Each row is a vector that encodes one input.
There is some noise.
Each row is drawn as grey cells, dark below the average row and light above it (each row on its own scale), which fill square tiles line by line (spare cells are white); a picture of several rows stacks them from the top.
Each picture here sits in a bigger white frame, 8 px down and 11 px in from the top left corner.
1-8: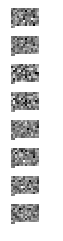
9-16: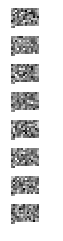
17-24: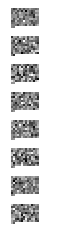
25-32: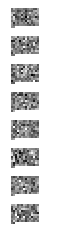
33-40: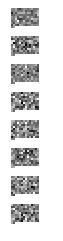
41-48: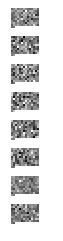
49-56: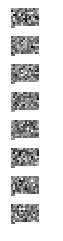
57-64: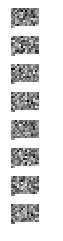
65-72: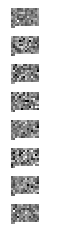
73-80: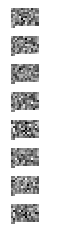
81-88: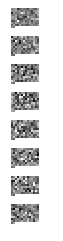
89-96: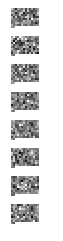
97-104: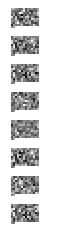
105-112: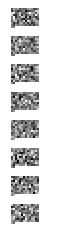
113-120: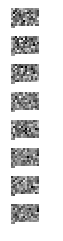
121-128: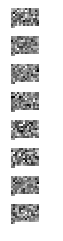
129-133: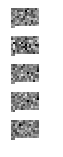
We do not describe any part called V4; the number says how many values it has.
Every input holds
a list of up to three items, each a true/false value and a value of V4.
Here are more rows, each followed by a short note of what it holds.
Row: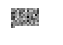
a list of three items
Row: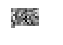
a list of one item
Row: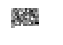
a list of two items
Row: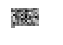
a list of one item
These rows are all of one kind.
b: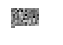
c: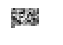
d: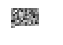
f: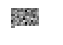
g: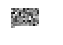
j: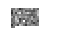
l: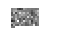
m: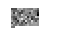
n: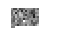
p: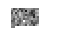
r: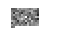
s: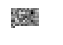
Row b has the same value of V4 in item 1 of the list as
d, m and r.
